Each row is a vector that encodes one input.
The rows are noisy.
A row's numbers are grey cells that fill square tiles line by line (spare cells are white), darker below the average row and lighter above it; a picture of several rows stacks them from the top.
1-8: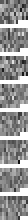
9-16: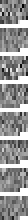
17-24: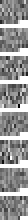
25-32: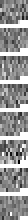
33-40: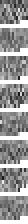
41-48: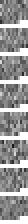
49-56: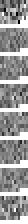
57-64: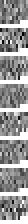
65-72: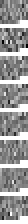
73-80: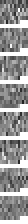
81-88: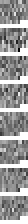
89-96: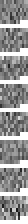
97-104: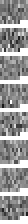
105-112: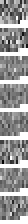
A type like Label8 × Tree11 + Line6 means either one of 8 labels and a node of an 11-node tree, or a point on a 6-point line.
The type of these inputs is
Line5 + Line10.
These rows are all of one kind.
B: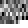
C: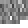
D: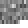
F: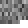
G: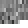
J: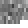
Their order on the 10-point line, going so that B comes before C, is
J, F, D, B, G, C.
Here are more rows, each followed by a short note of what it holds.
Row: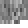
a point on a 10-point line
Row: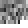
a point on a 10-point line
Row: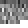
a point on a 5-point line
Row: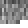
a point on a 5-point line
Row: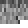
a point on a 5-point line
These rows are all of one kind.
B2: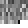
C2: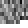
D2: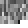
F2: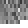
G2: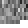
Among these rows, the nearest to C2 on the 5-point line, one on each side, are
F2 and G2.
